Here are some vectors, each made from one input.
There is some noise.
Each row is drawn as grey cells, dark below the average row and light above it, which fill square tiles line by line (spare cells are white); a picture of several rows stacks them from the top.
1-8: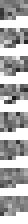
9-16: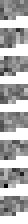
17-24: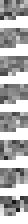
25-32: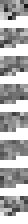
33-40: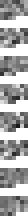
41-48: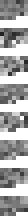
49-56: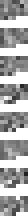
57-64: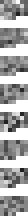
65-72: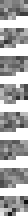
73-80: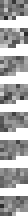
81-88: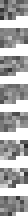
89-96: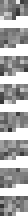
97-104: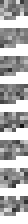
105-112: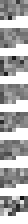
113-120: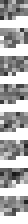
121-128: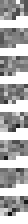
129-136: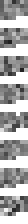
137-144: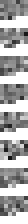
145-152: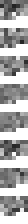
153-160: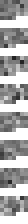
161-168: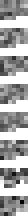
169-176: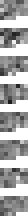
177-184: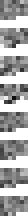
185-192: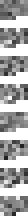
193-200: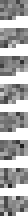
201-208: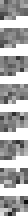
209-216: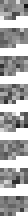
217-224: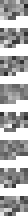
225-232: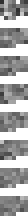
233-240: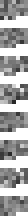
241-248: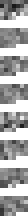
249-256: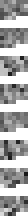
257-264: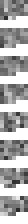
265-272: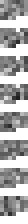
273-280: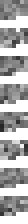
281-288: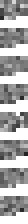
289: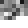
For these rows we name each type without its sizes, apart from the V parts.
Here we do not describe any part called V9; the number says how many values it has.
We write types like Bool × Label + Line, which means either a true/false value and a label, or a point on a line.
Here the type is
Bool × List(Line + V9).
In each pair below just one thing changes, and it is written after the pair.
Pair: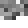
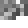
the value of V9 in item 2 of the list
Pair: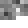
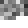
the true/false value
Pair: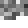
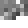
the value of V9 in item 2 of the list
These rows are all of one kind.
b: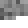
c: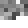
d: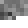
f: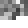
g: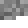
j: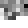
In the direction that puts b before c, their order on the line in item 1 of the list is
b, g, j, f, c, d.
